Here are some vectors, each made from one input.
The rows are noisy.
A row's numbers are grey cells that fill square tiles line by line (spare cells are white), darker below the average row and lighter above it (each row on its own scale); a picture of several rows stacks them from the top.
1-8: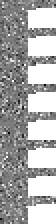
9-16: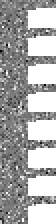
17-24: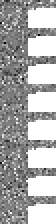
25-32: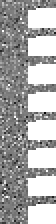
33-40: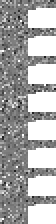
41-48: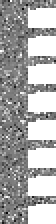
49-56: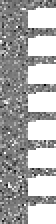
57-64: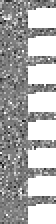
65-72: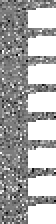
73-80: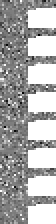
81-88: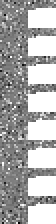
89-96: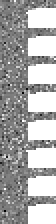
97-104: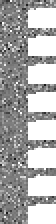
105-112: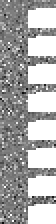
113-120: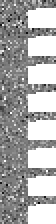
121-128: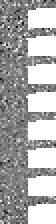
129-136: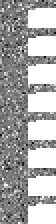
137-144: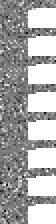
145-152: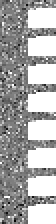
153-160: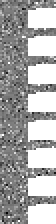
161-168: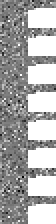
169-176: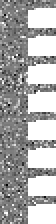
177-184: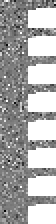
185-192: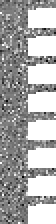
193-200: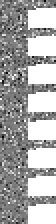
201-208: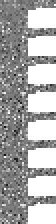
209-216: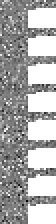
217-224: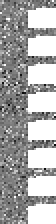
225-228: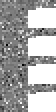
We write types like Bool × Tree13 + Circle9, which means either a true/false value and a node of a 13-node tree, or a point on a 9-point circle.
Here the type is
Bool × Bool × Bool × (Label4 + Line7).
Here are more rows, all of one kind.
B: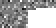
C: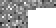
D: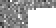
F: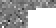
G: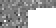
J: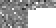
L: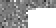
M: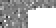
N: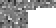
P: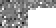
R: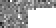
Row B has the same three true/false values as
D, M, P and R.
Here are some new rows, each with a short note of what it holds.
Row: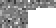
a point on a 7-point line and three true/false values
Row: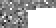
a point on a 7-point line and three true/false values
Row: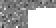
one of 4 labels and three true/false values
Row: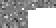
one of 4 labels and three true/false values
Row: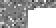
one of 4 labels and three true/false values
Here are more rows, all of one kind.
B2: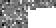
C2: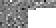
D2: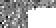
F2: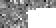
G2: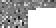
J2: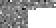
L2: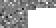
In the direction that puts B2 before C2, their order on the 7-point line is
B2, L2, J2, C2, D2, F2, G2.
